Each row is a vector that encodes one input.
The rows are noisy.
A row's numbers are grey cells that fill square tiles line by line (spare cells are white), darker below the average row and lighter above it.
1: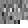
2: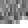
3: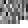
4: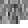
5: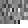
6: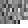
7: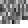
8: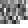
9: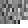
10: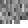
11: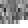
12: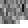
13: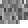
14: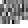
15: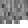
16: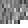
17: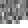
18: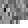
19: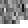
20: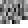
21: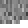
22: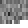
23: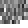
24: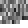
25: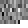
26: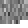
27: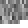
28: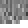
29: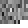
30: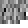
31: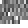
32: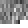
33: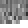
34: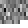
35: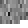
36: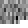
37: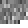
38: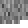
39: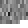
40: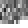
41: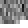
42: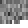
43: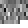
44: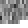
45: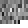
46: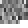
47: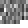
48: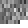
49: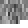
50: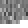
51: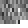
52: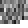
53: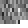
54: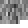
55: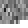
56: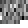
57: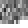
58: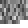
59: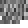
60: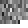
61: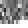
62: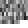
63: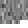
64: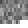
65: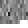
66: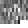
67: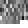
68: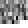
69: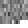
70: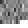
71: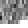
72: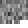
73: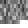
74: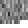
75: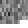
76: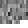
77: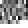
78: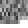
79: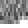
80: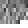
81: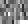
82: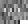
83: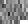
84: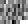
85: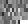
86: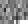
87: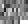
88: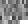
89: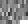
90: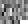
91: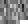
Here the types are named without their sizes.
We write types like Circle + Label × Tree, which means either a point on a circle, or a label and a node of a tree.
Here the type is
(Circle + Label) × Line.
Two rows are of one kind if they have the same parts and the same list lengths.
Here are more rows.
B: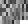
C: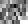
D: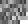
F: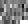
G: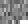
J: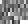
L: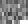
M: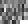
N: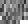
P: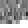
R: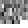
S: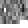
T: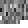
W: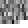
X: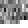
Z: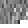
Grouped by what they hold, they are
B, C, J, R, W, X
D, F, G, L, M, N, P, S, T, Z

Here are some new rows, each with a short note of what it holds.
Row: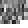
a label and a point on a line
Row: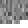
a label and a point on a line
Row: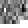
a label and a point on a line
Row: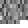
a label and a point on a line
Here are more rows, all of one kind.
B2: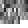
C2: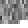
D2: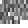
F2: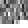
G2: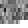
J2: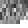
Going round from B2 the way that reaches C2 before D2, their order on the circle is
B2, J2, C2, D2, G2, F2.
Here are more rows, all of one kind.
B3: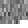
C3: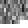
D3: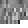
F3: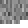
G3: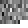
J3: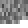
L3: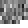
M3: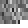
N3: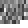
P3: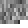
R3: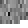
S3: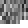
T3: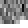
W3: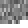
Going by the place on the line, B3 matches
F3, J3, R3 and W3.
